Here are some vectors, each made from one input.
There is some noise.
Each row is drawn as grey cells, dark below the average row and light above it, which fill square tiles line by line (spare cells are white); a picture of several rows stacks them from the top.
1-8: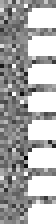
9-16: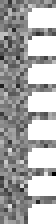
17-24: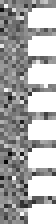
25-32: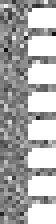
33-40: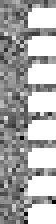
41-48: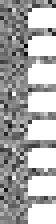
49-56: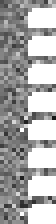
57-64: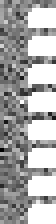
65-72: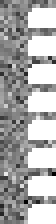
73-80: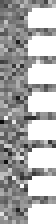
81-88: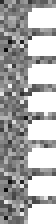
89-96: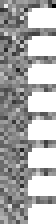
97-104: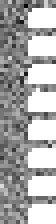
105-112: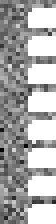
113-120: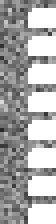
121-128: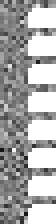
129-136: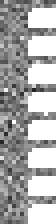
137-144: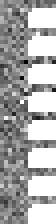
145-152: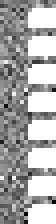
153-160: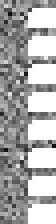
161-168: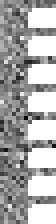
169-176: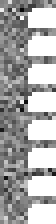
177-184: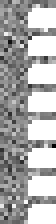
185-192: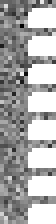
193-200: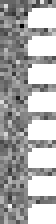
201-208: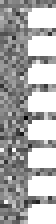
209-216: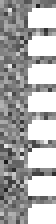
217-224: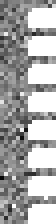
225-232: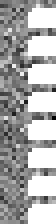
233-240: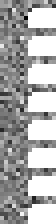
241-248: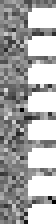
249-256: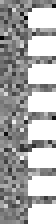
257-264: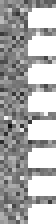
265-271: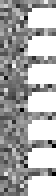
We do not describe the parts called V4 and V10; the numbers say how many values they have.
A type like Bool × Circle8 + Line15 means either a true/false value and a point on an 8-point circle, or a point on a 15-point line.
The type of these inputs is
Bool × V4 × V10 + Label8 × Label8 + Unit.
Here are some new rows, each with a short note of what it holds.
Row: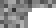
a true/false value, a value of V4 and a value of V10
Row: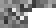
two labels (each one of 8)
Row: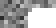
a true/false value, a value of V4 and a value of V10
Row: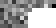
two labels (each one of 8)
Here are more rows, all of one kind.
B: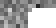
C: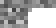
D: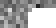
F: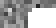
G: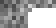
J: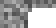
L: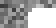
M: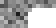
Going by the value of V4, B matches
D and G.
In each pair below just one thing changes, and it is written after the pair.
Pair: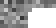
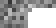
the value of V10
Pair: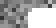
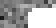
the value of V4
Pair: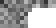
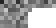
the true/false value
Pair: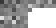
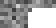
the value of V4
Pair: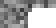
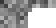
the value of V4
